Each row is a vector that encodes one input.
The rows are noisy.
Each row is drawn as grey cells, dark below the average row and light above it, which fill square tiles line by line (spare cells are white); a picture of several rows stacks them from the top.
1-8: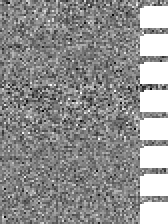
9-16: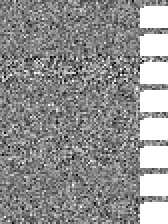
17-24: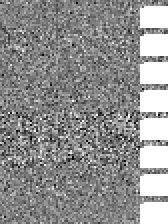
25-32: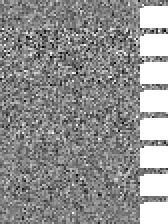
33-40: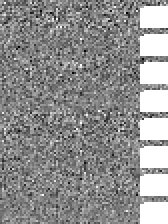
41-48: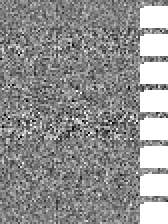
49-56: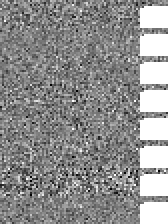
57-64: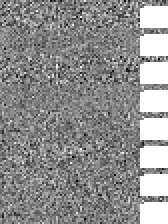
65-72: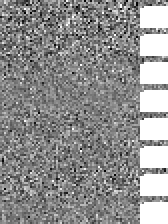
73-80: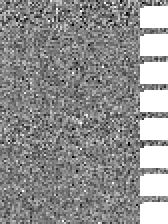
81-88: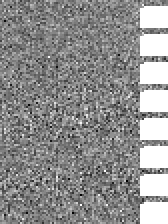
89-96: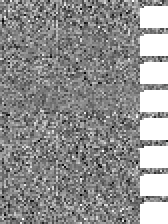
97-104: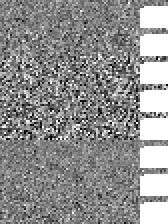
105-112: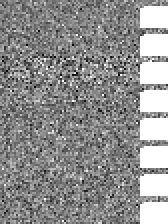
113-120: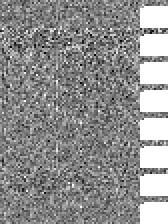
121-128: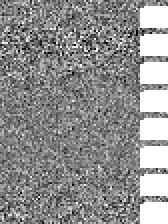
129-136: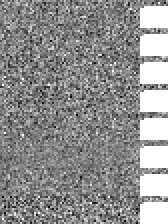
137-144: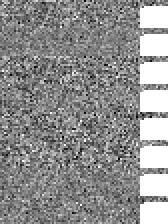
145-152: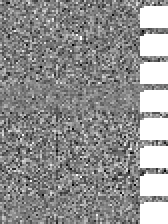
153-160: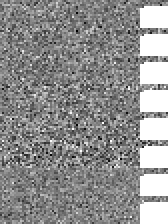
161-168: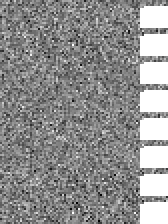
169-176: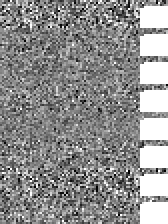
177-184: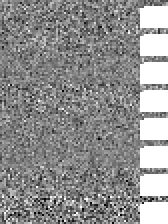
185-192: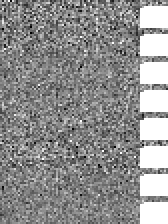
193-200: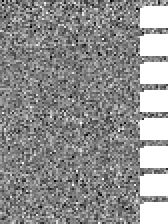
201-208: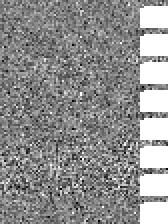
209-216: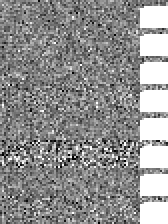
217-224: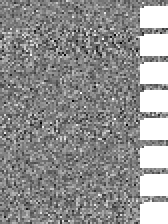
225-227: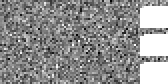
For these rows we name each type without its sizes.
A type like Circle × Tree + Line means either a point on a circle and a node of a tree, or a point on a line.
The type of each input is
(Circle + Unit) × Line × Tree.
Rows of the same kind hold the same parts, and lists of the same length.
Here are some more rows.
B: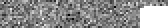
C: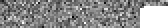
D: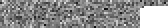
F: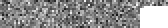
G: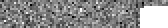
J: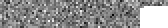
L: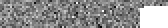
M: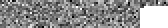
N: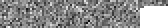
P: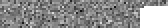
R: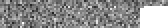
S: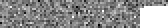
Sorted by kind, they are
B, F, G, J, L, N
C, D, M, P, R, S

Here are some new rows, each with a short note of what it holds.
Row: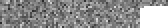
a point on a circle, a point on a line and a node of a tree
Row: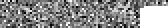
a point on a line and a node of a tree
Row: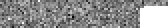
a point on a line and a node of a tree
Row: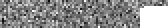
a point on a line and a node of a tree
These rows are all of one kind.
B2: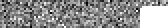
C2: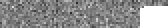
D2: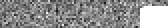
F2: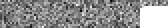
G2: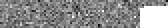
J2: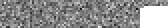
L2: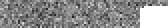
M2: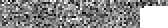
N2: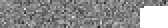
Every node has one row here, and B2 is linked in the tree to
J2.
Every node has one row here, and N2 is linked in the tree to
D2 and G2.
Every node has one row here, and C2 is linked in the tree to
D2 and L2.
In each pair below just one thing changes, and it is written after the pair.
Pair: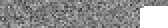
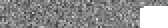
the node of the tree
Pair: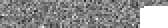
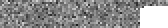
the node of the tree
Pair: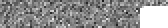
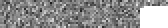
the place on the line
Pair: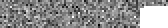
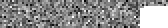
the place on the line
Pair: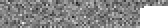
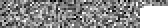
the node of the tree
